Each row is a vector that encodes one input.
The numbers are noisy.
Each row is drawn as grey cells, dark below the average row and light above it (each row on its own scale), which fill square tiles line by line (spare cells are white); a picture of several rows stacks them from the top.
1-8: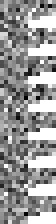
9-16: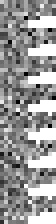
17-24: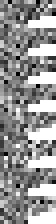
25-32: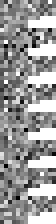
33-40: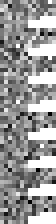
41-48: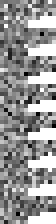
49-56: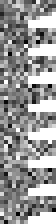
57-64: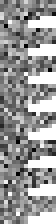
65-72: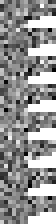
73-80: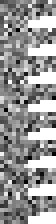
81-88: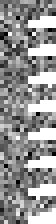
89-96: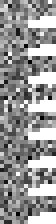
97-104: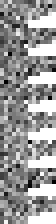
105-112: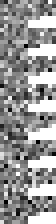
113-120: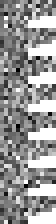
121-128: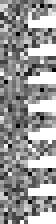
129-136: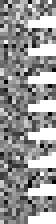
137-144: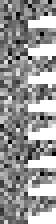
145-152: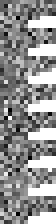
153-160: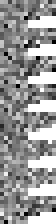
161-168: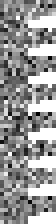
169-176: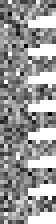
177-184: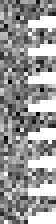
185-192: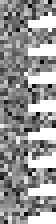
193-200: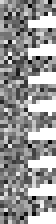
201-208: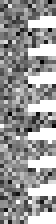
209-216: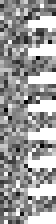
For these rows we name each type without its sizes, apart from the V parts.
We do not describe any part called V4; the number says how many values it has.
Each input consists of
a true/false value, together with either a point on a line, or a value of V4.
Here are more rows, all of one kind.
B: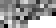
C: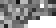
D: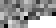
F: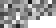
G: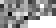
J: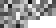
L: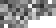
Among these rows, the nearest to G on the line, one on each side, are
F and L.
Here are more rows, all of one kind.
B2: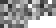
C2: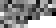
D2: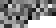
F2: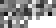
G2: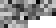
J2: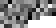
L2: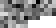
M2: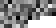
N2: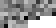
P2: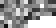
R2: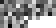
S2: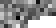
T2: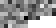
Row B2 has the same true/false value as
F2 and R2.
